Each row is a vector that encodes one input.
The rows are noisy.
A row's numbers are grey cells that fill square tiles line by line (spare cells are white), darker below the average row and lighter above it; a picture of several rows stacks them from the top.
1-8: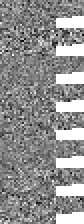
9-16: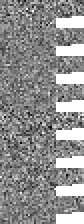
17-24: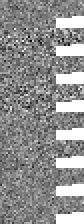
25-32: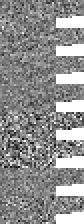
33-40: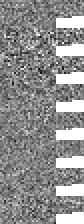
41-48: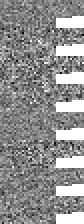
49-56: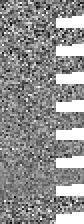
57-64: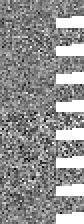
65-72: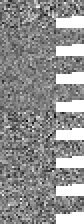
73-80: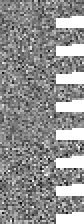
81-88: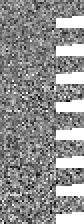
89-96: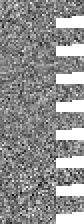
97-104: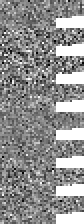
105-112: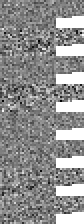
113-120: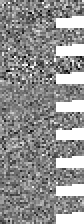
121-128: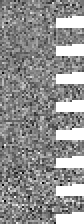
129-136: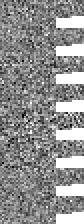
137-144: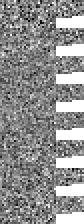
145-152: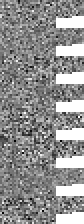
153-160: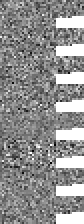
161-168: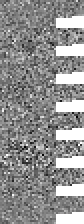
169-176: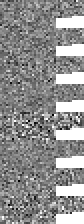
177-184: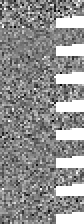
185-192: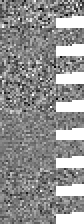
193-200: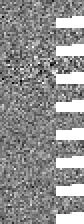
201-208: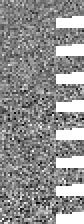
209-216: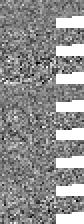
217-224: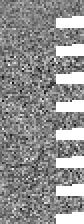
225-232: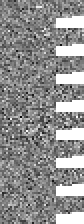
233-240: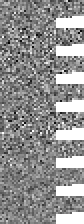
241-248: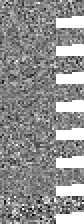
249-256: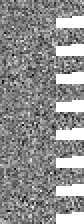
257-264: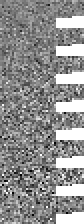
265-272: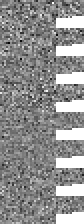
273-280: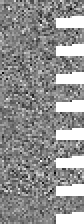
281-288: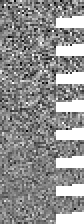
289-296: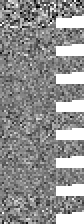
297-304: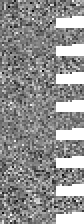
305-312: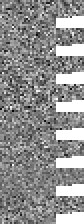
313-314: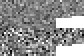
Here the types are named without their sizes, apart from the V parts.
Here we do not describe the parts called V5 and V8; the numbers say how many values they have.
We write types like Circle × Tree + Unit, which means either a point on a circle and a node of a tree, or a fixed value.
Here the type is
Bool × (Circle + V5) + Line + V8.
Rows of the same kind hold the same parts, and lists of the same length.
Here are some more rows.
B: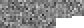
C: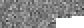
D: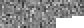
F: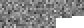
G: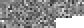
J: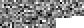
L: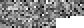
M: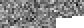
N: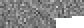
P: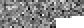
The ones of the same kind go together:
B, C, F, M, N
D
G
J, L, P

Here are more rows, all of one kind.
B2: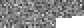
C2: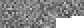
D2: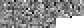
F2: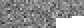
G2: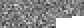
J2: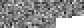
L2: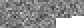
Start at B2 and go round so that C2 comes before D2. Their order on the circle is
B2, J2, F2, G2, C2, L2, D2.
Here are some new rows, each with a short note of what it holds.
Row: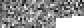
a value of V8
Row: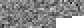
a point on a circle and a true/false value
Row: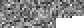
a value of V8
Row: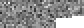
a point on a line
